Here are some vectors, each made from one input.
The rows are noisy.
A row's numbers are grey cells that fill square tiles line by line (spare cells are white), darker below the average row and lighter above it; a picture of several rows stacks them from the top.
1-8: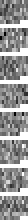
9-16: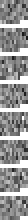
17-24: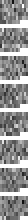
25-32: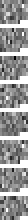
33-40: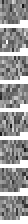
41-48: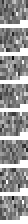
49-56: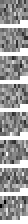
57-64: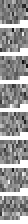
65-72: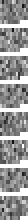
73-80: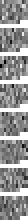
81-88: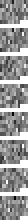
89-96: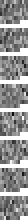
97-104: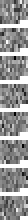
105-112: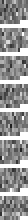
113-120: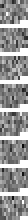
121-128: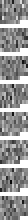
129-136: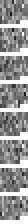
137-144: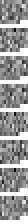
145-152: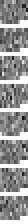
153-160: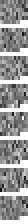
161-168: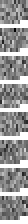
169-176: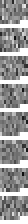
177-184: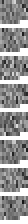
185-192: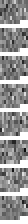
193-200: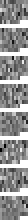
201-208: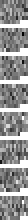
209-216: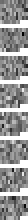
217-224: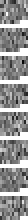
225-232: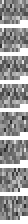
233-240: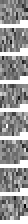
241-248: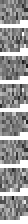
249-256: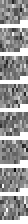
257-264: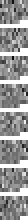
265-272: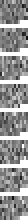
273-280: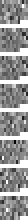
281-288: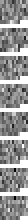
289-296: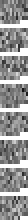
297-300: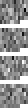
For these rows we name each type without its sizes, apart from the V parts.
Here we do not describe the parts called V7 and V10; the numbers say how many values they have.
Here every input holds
either a value of V7 and a value of V10, or a list of items, each a point on a line and a true/false value.
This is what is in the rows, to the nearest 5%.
About 45% of them hold a value of V7 and a value of V10. The rest are lists of items, each a point on a line and a true/false value.
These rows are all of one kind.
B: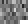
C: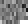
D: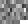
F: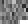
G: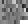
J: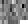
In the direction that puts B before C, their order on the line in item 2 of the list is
B, D, G, C, F, J.
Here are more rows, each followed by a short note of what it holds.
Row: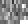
a value of V7 and a value of V10
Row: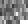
a list of two items
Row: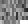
a list of one item
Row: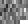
a list of two items
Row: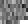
a list of two items
